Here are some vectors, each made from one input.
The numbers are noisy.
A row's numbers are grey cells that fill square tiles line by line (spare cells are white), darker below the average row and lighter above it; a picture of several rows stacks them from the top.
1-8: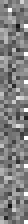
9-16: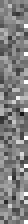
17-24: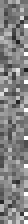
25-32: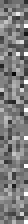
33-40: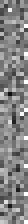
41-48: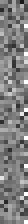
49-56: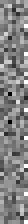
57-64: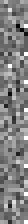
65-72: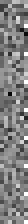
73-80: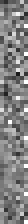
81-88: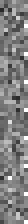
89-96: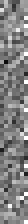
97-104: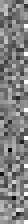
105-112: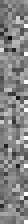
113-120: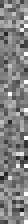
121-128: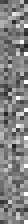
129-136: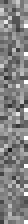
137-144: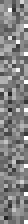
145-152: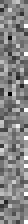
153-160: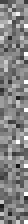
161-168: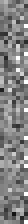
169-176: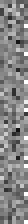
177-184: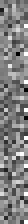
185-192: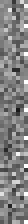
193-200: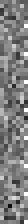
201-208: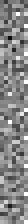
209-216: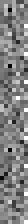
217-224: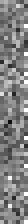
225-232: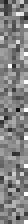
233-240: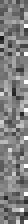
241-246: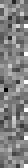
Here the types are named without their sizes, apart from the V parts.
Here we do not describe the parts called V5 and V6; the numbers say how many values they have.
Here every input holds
a point on each of two circles, together with either a label and a value of V5, or a value of V6.
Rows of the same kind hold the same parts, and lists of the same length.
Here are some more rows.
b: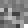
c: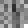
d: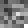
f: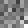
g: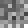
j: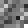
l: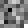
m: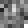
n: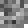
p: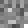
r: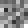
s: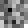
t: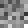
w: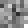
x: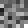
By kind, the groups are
b, c, j, n, r, w
d, f, g, l, m, p, s, t, x

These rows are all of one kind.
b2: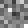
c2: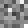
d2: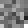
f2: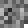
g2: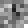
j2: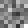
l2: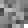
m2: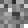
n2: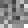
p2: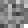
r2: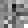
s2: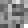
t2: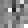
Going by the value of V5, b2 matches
f2, g2, r2 and t2.
